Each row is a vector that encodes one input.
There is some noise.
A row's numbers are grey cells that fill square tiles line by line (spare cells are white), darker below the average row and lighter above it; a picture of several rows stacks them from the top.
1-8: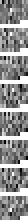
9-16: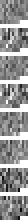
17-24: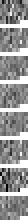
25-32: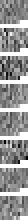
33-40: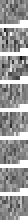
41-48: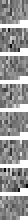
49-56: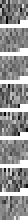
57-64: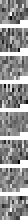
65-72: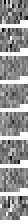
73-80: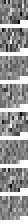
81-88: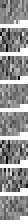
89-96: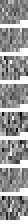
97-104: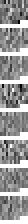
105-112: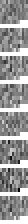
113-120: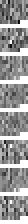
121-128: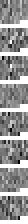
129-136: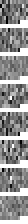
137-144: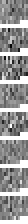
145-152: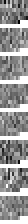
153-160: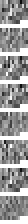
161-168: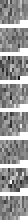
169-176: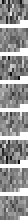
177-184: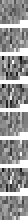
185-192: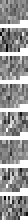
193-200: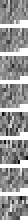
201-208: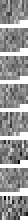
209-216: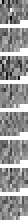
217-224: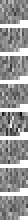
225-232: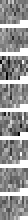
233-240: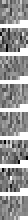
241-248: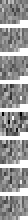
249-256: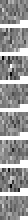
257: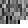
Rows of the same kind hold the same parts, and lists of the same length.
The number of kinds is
3.
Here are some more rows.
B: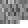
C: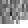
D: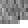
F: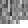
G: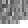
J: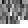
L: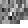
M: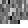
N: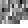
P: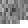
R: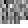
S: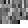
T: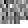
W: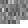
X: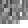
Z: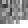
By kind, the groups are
B, C, D, F, G, P, W, X, Z
J, L, M, N, S
R, T

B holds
one of 12 labels and a true/false value.
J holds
a node of a 13-node tree.
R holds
a fixed value.
